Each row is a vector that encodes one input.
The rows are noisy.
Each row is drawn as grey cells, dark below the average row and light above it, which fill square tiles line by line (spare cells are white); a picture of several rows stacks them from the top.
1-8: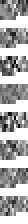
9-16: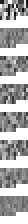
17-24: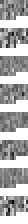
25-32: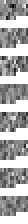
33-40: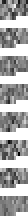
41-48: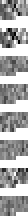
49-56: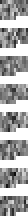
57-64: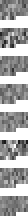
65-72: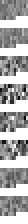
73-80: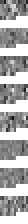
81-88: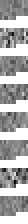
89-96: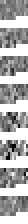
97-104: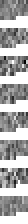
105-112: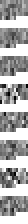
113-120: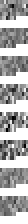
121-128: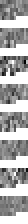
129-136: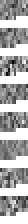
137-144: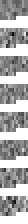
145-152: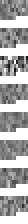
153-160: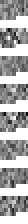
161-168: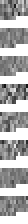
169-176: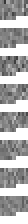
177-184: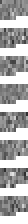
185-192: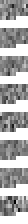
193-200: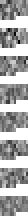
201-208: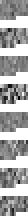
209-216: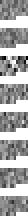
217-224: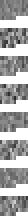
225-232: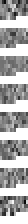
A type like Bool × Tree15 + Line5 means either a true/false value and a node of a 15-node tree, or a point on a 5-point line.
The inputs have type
(Circle6 + Unit) × (Line6 + Line7).
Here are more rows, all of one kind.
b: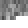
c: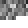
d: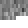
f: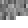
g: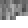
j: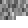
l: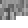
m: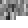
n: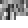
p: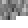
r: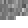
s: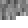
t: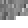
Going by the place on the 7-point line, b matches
d, g and s.
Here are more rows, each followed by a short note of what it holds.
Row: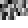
a point on a 6-point circle and a point on a 7-point line
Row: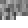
a point on a 7-point line
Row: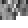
a point on a 6-point line
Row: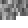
a point on a 6-point line
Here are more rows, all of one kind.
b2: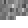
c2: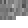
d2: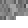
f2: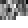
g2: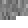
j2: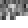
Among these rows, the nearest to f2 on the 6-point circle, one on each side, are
c2 and j2.
